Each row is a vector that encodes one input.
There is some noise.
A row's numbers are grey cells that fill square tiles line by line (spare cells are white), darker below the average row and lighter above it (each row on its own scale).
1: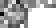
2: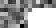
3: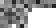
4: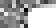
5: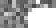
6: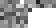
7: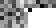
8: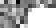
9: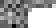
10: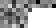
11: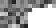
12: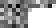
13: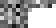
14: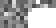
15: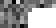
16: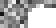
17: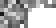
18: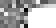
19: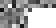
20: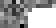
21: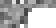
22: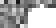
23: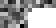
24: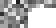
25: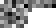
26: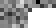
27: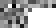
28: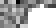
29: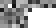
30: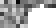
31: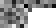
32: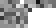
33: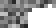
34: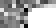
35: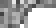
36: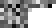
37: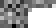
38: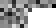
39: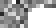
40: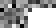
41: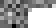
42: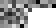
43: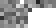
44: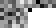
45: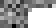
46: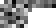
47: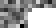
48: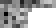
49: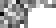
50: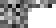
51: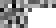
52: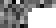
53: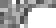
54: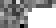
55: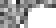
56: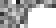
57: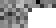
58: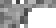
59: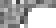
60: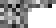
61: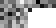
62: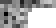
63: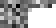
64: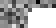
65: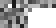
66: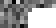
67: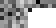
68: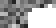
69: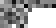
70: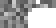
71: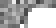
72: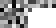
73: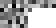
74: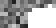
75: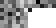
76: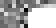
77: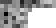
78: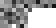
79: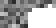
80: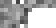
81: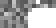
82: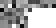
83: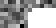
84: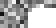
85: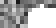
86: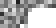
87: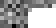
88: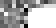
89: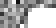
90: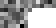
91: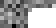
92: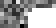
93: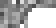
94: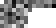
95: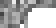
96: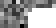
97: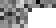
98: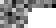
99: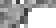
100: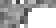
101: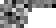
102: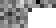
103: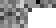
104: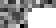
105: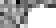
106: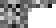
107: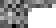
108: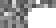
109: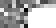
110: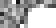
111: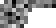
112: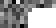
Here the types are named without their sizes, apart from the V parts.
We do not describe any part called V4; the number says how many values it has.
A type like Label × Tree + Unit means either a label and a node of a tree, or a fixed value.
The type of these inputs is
Bool × (Tree + V4) + Unit.
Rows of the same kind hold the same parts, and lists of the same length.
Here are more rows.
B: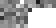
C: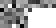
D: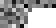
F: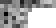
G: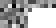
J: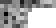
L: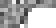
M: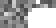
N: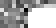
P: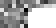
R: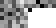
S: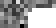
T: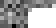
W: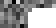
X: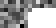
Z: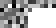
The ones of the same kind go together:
B, C, D, G, L, R, Z
F, J
M, N, P, S, T, W, X

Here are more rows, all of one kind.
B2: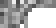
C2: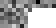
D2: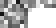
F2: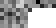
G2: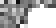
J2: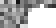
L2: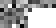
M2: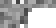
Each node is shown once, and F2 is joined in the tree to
B2, C2 and M2.
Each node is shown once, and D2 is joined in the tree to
L2.
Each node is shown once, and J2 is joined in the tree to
C2 and G2.
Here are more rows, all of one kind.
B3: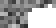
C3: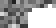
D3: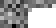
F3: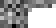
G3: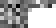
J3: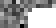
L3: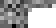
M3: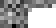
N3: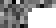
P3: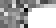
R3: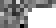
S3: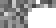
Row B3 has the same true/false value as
C3, J3, N3 and R3.
